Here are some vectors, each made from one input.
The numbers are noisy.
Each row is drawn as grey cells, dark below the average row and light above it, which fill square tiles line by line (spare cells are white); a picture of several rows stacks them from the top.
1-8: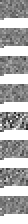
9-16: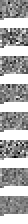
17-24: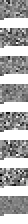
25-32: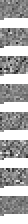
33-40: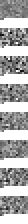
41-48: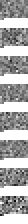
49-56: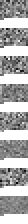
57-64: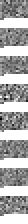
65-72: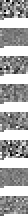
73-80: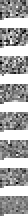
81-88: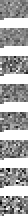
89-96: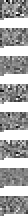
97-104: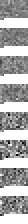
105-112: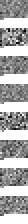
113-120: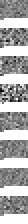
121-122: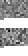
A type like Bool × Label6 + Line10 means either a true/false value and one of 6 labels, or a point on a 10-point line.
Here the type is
(Bool × Bool × Bool + Line4) × Label5 × Label5.
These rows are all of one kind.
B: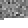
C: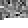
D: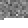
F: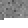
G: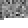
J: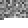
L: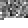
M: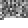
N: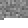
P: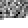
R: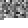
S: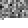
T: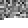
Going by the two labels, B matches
F, G and J.
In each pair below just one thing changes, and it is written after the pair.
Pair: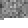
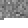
one of the two labels
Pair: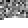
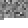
one of the two labels
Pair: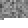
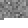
the place on the 4-point line
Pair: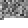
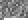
the place on the 4-point line
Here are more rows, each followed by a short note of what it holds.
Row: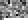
two labels (each one of 5) and a point on a 4-point line
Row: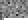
two labels (each one of 5) and three true/false values
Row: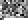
two labels (each one of 5) and a point on a 4-point line
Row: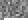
two labels (each one of 5) and a point on a 4-point line
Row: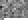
two labels (each one of 5) and three true/false values
